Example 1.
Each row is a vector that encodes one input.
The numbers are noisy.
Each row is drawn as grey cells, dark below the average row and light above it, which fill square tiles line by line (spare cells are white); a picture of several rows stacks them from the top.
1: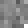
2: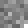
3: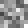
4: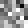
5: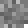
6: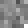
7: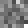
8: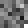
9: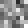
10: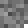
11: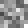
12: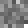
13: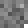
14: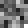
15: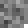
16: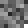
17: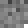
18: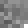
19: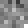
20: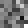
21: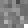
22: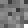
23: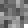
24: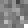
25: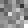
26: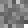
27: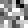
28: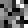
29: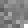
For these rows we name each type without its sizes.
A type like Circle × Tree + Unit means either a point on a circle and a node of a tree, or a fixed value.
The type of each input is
Tree.
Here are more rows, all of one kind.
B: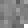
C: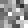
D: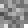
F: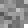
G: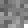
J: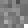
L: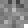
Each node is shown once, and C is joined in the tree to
B and G.
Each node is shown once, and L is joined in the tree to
J.
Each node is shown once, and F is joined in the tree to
B and D.
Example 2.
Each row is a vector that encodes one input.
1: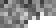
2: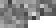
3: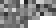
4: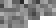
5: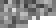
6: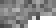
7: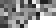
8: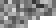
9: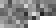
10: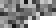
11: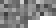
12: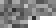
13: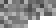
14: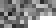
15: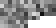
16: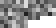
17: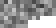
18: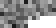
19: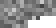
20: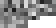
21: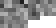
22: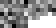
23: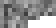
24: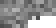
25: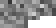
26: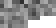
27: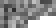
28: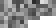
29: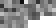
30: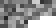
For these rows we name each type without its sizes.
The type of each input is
Line.
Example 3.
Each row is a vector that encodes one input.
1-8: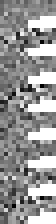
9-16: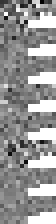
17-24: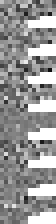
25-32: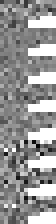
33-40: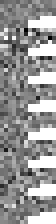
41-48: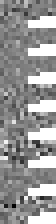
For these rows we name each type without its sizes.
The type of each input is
Bool × Bool × Bool + Unit.
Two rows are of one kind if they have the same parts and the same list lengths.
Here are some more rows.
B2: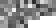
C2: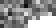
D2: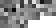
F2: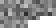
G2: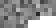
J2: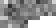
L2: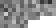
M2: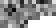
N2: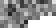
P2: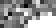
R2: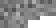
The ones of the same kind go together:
B2, C2, D2, F2, G2, L2, P2, R2
J2, M2, N2

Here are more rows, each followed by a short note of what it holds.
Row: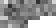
a fixed value
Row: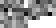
three true/false values
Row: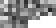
a fixed value
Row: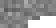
three true/false values
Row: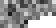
a fixed value
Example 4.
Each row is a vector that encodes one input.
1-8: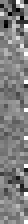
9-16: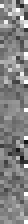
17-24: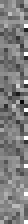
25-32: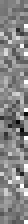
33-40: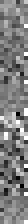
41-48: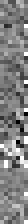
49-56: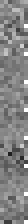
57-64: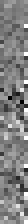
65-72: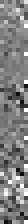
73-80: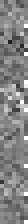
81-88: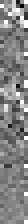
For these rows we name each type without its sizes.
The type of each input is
Tree.
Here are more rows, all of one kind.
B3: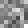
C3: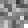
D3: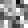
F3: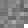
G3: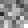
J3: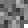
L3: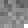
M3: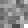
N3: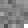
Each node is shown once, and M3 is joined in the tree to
D3 and J3.
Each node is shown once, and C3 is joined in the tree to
L3.
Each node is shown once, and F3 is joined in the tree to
J3.
